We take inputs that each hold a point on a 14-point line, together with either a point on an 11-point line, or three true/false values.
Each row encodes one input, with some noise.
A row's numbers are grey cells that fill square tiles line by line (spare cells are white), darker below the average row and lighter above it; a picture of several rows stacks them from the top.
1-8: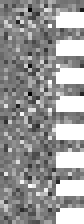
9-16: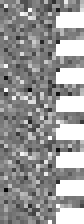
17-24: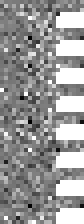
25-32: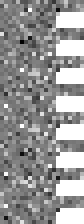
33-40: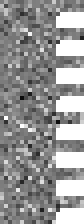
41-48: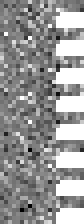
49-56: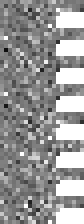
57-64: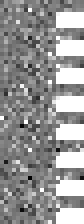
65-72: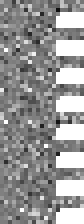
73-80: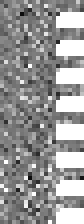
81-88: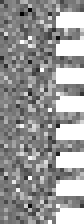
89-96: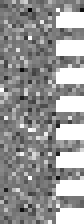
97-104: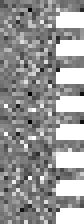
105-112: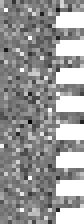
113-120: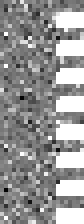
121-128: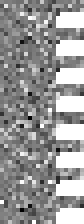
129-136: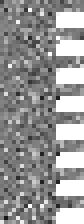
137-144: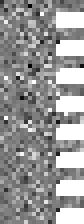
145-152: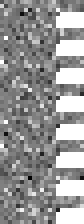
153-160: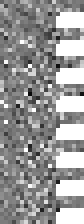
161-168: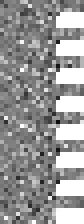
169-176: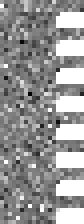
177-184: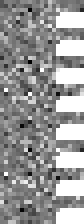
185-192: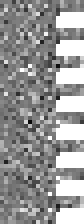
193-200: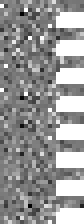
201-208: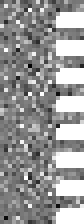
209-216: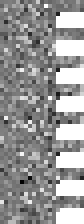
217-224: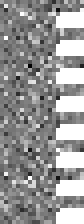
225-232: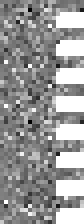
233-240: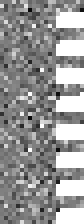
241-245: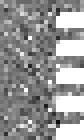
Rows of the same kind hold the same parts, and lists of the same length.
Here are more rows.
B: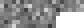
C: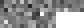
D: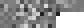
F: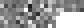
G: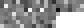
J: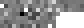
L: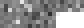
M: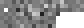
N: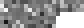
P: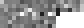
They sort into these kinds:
B, D, F, J, M, N, P
C, G, L

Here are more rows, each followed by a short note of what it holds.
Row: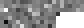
a point on a 14-point line and three true/false values
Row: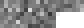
a point on an 11-point line and a point on a 14-point line
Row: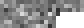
a point on a 14-point line and three true/false values
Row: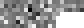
a point on a 14-point line and three true/false values
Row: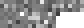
a point on a 14-point line and three true/false values
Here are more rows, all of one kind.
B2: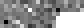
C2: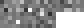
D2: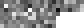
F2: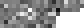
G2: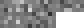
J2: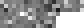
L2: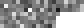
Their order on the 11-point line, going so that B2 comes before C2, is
F2, B2, J2, G2, C2, L2, D2.
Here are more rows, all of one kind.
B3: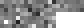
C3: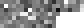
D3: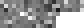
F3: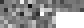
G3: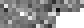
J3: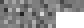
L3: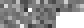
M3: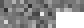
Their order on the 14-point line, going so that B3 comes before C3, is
B3, F3, M3, J3, L3, C3, D3, G3.
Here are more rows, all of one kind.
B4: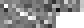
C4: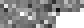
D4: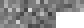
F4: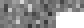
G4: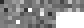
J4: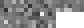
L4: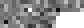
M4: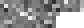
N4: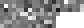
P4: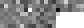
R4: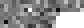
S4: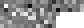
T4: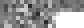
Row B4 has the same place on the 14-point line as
C4 and S4.
